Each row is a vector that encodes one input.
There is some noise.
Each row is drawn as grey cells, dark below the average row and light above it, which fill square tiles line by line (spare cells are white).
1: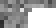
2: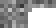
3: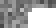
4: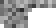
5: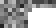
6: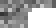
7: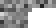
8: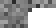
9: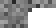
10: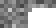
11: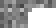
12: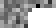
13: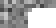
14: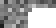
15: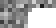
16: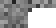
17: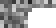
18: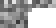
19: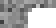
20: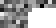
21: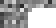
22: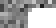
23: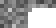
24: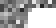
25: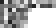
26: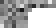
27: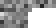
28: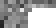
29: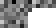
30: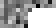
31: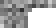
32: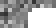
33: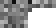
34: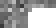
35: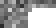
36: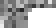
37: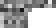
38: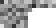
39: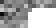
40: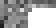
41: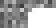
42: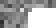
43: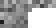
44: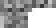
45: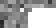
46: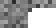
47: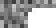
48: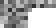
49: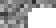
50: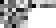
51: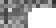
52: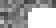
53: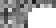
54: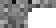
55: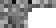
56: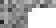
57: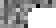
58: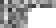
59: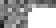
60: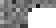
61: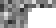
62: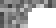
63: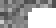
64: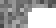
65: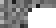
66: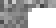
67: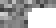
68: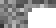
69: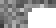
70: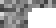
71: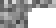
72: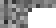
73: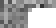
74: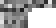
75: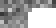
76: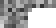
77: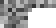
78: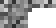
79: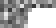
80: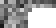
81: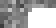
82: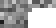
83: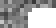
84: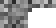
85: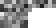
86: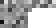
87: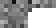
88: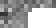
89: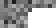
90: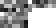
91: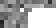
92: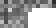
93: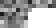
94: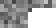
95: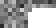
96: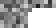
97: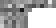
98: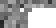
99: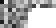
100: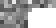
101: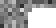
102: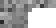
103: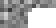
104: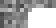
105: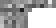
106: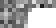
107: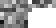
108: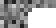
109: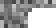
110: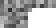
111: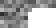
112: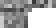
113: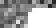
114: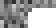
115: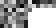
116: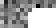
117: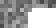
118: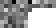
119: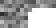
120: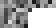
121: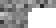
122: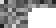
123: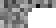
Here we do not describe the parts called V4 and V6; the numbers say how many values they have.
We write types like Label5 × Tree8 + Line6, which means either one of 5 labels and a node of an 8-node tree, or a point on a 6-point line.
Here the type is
Bool × (Line5 + V6) + V4.
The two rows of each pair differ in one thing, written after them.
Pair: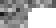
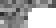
the place on the 5-point line
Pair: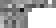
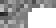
the true/false value
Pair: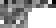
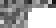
the place on the 5-point line
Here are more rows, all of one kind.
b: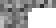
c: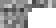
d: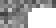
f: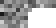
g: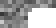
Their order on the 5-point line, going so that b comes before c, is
b, g, f, d, c.
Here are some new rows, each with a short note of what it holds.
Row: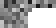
a value of V4
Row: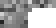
a true/false value and a value of V6
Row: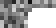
a value of V4
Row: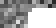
a true/false value and a value of V6
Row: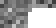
a true/false value and a value of V6
